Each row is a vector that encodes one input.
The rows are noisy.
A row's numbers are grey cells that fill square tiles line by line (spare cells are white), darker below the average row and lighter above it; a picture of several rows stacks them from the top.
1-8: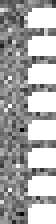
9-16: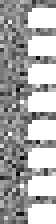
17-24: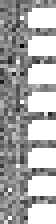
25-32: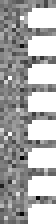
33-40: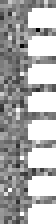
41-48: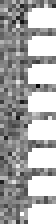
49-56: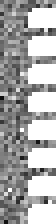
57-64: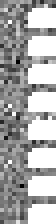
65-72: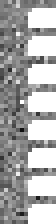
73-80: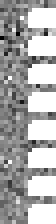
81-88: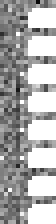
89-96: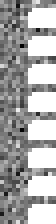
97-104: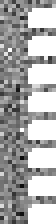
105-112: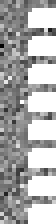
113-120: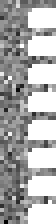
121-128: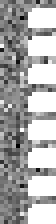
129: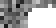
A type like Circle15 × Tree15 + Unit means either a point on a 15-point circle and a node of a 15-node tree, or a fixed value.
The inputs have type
Bool × Line8 + Label5.
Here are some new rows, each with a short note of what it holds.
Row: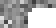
one of 5 labels
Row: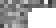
one of 5 labels
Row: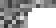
a point on an 8-point line and a true/false value
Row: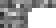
one of 5 labels
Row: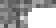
a point on an 8-point line and a true/false value
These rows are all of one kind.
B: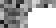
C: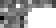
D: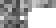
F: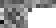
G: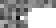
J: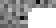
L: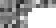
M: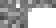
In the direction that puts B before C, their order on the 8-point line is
B, L, D, G, F, C, M, J.
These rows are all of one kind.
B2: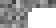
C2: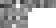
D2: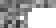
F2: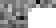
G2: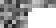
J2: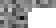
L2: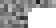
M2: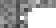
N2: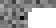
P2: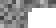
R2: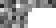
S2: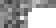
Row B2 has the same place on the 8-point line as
C2, P2 and R2.
